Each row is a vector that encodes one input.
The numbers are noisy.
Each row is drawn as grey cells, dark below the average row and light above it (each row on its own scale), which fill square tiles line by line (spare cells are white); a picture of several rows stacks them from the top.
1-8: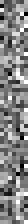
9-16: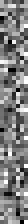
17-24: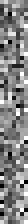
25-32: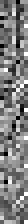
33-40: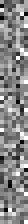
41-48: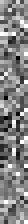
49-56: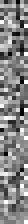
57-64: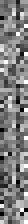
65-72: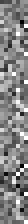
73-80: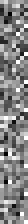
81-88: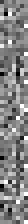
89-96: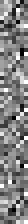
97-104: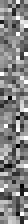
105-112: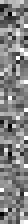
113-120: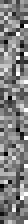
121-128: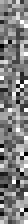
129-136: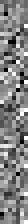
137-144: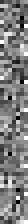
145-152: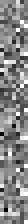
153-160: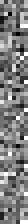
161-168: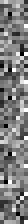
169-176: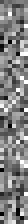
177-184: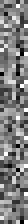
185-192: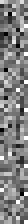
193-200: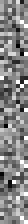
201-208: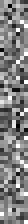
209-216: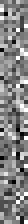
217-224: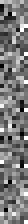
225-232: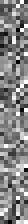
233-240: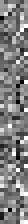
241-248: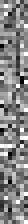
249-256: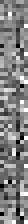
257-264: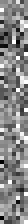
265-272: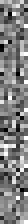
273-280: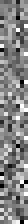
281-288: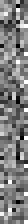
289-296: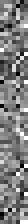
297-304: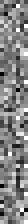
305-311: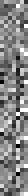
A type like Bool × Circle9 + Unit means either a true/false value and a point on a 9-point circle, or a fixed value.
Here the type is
Bool × Circle15 + Unit.
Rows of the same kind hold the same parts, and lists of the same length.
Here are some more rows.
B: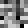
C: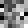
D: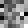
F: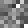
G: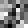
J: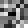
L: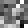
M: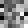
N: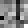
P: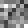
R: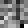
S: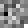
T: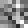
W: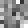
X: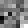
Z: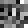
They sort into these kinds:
B, F, G, J, L, N, P, R, S, T, W, X, Z
C, D, M

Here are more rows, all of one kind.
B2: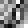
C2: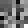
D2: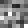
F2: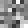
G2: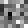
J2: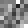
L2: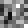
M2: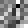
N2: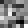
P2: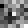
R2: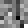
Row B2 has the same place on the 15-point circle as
D2, J2, M2 and N2.
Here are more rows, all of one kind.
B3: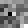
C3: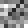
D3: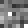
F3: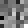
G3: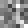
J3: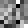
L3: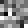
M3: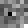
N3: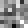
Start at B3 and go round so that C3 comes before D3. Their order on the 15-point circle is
B3, F3, C3, D3, J3, L3, N3, G3, M3.
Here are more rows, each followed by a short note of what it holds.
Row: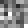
a point on a 15-point circle and a true/false value
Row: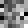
a fixed value
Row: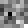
a point on a 15-point circle and a true/false value
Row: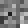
a point on a 15-point circle and a true/false value
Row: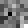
a point on a 15-point circle and a true/false value
